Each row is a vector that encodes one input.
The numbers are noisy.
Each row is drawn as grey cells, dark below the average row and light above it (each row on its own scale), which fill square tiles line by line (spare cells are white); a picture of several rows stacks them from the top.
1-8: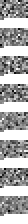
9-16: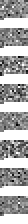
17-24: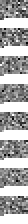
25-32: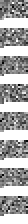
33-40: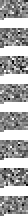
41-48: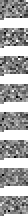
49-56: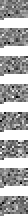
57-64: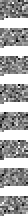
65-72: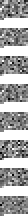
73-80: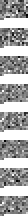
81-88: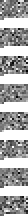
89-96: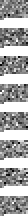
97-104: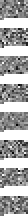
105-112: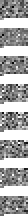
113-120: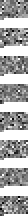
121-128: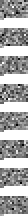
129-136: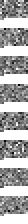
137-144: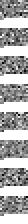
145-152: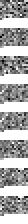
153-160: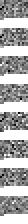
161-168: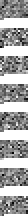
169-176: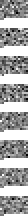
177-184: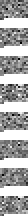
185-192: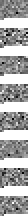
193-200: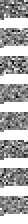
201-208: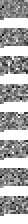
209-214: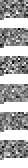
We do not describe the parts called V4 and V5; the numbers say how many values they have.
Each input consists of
either one of 8 labels and a value of V5, or one of 9 labels and a value of V4.
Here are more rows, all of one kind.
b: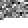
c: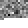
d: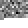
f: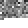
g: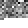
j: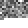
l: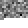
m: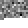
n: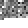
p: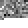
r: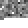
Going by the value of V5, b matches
l and m.
